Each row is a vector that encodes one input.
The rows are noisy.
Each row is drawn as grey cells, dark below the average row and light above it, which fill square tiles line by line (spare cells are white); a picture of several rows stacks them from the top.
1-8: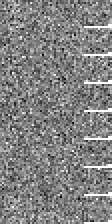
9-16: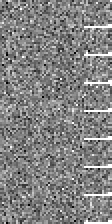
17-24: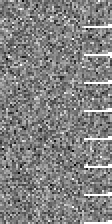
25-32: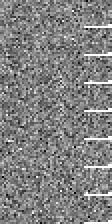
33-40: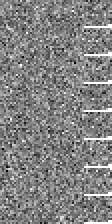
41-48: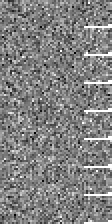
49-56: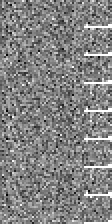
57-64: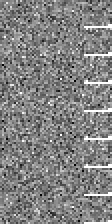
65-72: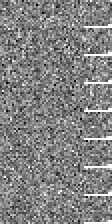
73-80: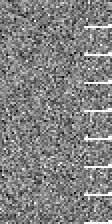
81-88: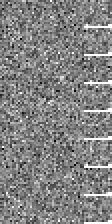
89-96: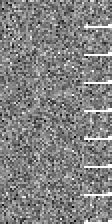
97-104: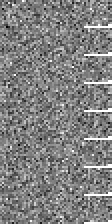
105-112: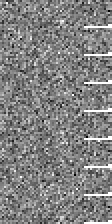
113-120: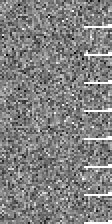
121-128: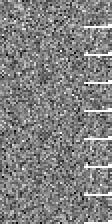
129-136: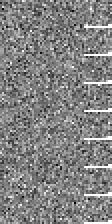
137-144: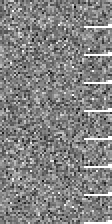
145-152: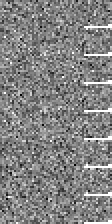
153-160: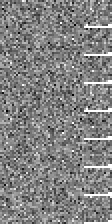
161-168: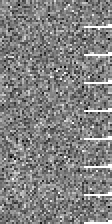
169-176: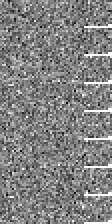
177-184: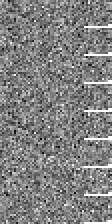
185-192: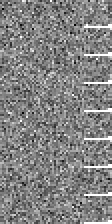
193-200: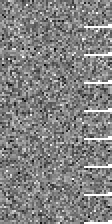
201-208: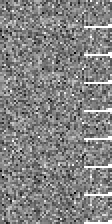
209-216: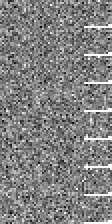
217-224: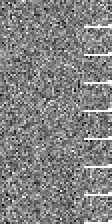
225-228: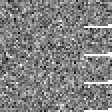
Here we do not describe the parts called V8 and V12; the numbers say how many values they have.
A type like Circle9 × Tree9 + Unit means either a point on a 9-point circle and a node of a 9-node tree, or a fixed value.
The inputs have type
Bool × V12 + (Tree7 + Unit) × V8.
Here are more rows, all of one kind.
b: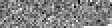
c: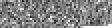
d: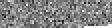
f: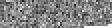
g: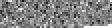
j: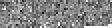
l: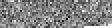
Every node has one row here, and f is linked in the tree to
b, g and l.
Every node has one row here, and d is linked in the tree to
g.
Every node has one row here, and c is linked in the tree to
l.
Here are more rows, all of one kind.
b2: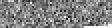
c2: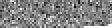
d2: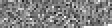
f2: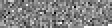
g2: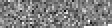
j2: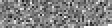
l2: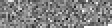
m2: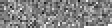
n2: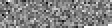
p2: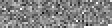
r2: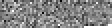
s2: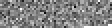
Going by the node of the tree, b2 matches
d2, g2 and j2.
